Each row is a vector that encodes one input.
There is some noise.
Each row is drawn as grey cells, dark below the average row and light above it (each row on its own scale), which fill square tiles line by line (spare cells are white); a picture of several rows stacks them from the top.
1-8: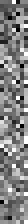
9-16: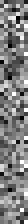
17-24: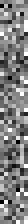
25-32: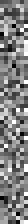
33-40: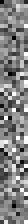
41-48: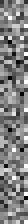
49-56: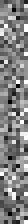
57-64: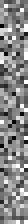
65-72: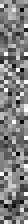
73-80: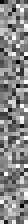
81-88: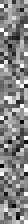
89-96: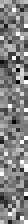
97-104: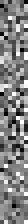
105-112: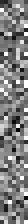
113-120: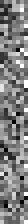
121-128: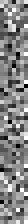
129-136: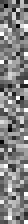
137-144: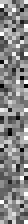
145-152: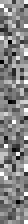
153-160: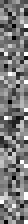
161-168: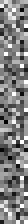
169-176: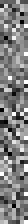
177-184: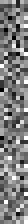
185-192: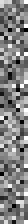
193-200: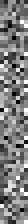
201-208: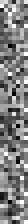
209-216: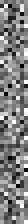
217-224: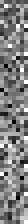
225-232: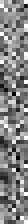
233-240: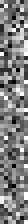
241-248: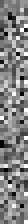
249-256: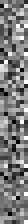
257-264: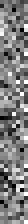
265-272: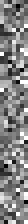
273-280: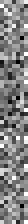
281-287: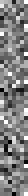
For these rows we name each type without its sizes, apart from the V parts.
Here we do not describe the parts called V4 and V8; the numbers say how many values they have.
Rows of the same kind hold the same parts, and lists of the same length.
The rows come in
6 kinds.
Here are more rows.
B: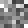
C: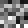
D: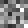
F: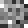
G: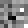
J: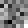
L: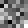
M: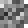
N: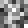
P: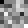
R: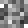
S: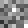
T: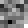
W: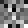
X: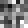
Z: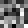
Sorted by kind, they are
B
C, T
D, P, W, X
F, M, N, R, S
G, Z
J, L

